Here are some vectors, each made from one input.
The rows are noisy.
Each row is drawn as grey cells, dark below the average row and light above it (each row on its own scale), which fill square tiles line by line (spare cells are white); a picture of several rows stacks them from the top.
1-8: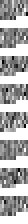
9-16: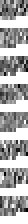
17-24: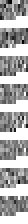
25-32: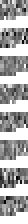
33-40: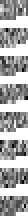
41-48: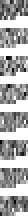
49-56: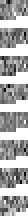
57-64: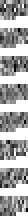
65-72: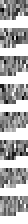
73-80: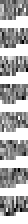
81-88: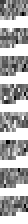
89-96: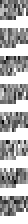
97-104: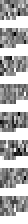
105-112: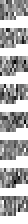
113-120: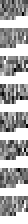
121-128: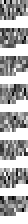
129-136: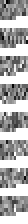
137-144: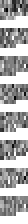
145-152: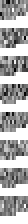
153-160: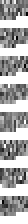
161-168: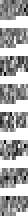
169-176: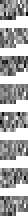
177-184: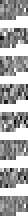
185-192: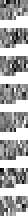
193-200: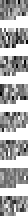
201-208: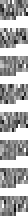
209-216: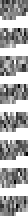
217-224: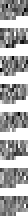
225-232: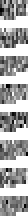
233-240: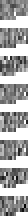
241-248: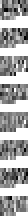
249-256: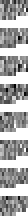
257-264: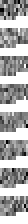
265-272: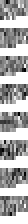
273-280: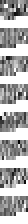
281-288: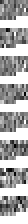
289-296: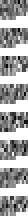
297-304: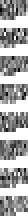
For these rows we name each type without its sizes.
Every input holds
a node of a tree, together with a list of points on a line.
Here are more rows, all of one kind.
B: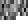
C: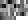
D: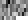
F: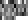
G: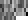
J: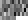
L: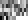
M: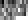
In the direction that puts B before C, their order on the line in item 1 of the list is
M, F, B, J, G, L, D, C.
